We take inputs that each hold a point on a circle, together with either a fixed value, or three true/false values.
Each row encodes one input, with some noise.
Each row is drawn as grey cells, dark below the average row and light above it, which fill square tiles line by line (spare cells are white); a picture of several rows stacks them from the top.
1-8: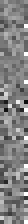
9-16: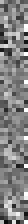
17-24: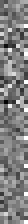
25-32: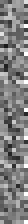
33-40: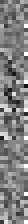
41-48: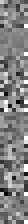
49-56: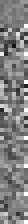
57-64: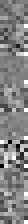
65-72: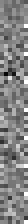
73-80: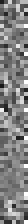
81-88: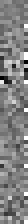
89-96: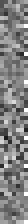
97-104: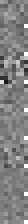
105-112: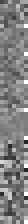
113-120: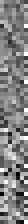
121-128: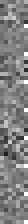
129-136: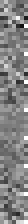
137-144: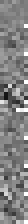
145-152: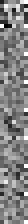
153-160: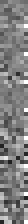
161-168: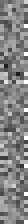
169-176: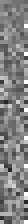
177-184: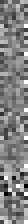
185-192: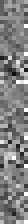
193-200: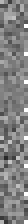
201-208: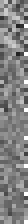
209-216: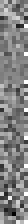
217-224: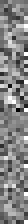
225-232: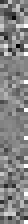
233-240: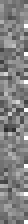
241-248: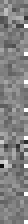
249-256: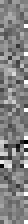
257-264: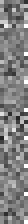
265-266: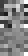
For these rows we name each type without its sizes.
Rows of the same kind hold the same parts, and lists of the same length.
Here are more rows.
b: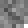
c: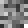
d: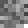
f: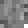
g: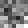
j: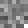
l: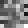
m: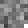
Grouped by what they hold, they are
b, c, d, f, l, m
g, j

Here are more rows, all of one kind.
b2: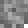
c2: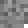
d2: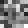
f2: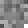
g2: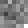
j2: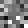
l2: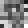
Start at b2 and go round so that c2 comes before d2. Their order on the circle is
b2, c2, g2, f2, l2, j2, d2.
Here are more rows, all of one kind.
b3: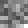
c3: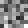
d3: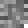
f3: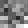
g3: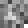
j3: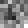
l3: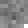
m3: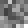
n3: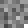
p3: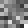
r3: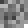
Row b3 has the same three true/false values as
c3, f3 and l3.
